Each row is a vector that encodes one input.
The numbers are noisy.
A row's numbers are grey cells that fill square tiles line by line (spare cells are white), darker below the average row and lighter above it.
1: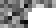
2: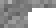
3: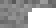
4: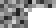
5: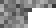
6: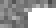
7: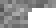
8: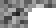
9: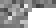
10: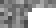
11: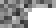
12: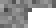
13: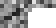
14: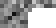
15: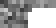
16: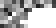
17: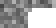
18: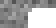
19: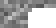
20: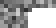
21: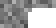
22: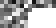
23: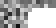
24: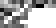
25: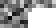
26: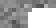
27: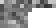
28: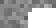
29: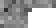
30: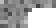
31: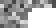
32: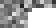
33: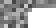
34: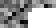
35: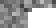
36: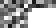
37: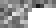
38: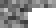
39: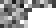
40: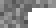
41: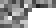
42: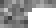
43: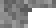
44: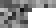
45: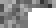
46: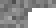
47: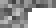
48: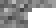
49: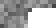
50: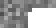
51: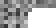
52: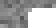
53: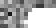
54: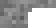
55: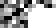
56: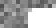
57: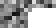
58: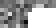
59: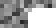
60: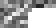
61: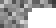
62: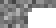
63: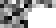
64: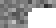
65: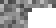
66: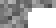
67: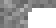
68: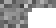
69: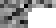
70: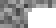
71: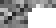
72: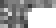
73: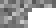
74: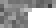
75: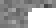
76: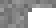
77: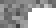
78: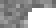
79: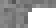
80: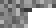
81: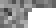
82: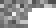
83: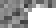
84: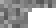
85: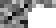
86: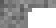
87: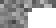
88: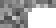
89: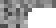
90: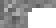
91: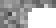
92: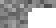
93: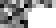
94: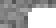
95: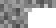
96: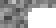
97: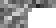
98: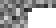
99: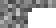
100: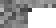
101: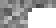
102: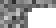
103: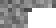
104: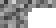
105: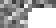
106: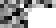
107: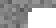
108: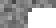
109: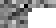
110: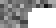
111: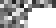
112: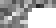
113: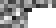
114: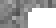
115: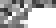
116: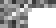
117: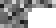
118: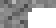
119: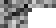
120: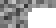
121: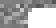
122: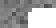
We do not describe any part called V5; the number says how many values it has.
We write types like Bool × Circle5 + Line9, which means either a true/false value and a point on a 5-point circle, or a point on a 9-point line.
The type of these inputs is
Line6 × (Line6 + V5).
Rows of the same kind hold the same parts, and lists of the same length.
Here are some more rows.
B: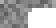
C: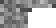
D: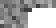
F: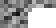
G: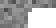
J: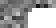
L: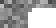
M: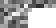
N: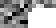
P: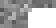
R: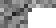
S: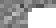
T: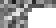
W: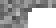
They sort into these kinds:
B, D, F, J, L, S
C, G, M, N, P, R, T, W

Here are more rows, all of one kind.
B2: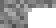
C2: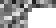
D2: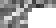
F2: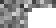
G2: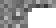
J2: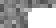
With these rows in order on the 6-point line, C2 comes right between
G2 and J2.
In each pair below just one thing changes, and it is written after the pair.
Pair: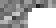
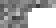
the place on the 6-point line
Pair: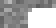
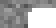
the place on the 6-point line
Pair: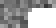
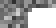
the place on the 6-point line
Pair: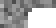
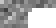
the value of V5
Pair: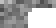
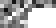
the place on the 6-point line
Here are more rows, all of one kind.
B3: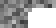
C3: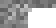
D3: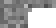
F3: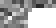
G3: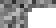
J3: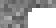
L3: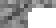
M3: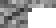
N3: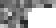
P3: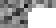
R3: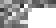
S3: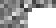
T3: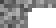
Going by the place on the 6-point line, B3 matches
F3, G3, J3 and P3.
